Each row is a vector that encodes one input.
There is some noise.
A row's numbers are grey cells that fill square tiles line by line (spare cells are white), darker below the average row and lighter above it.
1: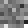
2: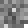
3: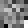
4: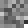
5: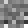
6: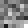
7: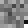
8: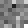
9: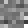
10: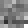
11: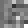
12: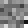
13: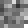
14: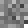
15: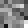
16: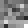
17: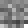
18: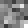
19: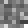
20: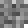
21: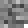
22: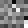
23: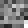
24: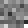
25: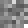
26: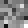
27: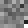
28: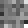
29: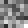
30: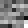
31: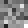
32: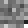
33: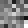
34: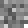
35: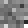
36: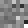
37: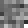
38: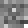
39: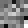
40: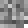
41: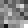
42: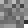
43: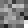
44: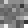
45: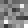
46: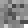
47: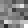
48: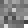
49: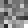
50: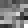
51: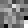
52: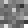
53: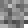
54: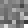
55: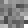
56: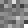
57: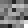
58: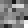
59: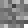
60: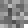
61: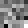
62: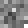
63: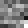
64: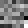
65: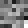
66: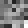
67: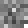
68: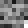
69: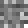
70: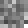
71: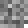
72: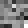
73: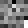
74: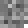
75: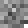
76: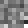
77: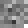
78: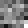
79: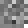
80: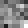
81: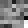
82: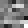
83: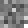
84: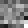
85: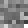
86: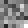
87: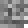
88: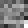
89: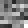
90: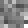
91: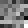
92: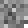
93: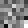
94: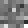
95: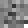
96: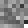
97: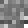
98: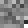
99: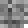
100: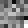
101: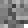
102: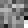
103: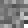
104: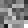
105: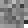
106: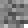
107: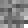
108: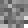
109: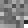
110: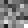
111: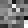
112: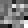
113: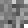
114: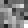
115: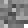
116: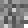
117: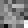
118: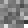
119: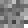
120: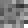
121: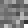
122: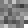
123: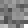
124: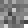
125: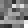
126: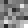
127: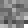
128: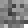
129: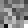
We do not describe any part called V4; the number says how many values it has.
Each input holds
either a point on a 5-point line and a value of V4, or a node of a 7-node tree and a true/false value.
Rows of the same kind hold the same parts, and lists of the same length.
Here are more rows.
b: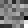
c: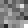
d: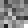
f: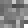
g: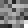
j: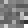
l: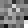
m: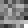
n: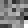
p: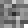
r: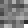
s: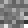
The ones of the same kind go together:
b, c, d, g, l, m, n
f, j, p, r, s

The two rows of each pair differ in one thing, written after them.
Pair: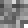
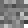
the node of the tree
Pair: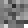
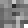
the true/false value
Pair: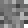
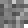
the node of the tree
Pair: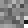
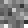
the node of the tree
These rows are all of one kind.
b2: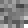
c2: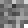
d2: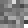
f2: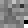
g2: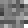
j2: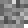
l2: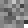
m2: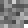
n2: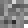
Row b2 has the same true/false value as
f2 and l2.
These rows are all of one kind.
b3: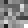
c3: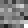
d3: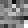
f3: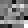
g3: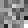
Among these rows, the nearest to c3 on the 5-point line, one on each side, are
f3 and g3.
